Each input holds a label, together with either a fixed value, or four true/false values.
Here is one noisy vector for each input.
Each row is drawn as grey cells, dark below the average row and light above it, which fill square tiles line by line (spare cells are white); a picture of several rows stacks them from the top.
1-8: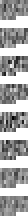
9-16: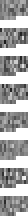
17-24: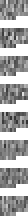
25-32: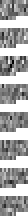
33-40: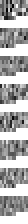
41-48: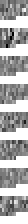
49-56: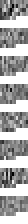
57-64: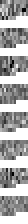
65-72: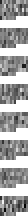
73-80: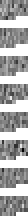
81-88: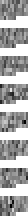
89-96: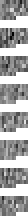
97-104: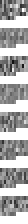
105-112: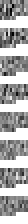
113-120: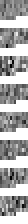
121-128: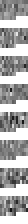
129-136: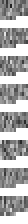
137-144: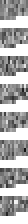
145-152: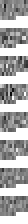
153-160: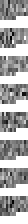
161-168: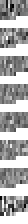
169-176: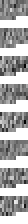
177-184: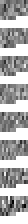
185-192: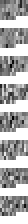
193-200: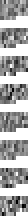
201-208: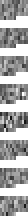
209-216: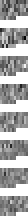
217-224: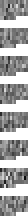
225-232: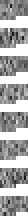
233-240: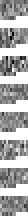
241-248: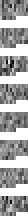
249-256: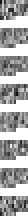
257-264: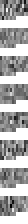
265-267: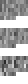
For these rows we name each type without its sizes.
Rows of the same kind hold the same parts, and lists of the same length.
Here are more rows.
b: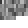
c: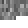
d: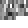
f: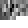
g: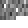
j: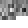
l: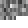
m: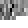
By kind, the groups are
b, c, d, g, j, l
f, m

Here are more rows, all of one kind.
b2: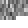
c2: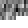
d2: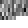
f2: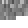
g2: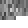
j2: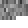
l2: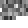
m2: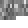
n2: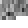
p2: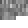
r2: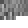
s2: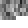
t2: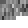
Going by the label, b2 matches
c2, f2 and p2.
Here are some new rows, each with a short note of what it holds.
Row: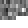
a label and four true/false values
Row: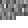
a label and four true/false values
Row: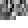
a label
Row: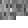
a label and four true/false values
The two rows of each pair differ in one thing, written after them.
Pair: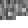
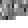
the label
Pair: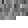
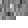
the label
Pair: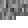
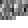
the label
